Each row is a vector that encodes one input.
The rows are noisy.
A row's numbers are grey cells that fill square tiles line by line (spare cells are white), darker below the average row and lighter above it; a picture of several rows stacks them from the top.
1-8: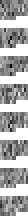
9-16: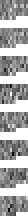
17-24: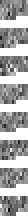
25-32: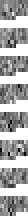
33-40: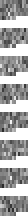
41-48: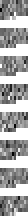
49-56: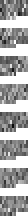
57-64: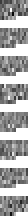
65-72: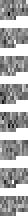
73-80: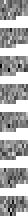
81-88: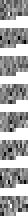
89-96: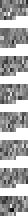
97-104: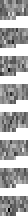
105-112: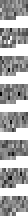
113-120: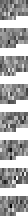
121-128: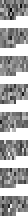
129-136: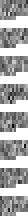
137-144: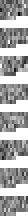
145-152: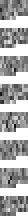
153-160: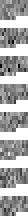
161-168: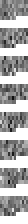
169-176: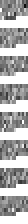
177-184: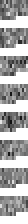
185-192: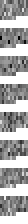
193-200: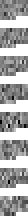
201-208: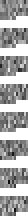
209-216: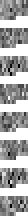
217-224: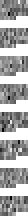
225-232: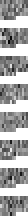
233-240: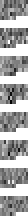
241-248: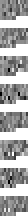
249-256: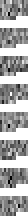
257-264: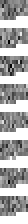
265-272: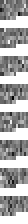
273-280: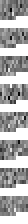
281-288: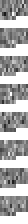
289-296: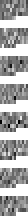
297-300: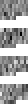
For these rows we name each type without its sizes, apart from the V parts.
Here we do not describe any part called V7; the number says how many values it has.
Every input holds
a point on a line, together with either a node of a tree, or a true/false value and a value of V7.
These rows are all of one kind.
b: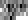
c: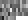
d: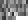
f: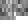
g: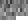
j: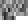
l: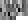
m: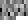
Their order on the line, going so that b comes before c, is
b, l, j, f, m, g, d, c.
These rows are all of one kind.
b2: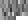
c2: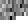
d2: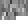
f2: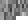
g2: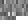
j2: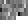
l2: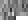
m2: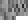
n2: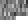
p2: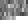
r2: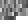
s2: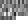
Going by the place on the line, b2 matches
f2, l2 and m2.
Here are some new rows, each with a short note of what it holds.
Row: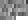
a point on a line, a true/false value and a value of V7
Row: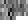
a point on a line and a node of a tree
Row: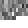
a point on a line, a true/false value and a value of V7
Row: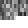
a point on a line, a true/false value and a value of V7
